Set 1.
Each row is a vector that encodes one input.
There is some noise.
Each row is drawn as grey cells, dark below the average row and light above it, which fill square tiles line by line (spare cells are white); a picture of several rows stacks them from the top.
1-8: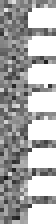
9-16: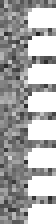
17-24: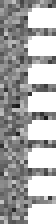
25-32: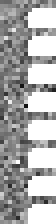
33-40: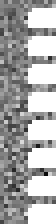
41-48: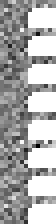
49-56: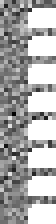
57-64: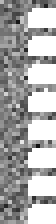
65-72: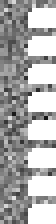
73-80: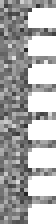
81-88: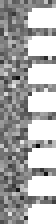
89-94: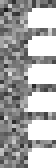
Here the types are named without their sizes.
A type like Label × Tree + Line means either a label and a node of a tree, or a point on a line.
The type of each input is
Bool × Bool × Bool.
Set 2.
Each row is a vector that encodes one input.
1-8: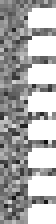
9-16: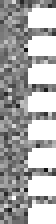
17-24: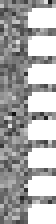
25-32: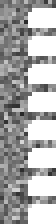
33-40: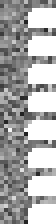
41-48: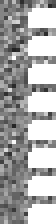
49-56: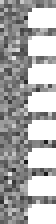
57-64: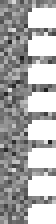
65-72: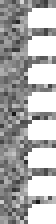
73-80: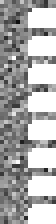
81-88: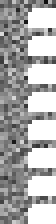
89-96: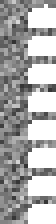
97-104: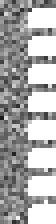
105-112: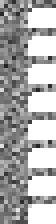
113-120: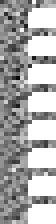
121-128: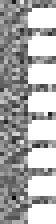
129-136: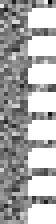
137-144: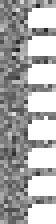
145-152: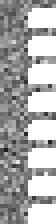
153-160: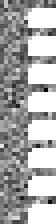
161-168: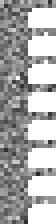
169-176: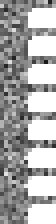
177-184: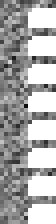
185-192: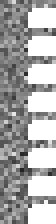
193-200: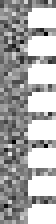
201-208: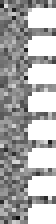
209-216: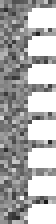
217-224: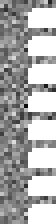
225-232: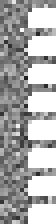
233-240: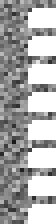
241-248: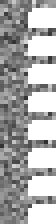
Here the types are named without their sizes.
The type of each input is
Bool × Bool × Bool.
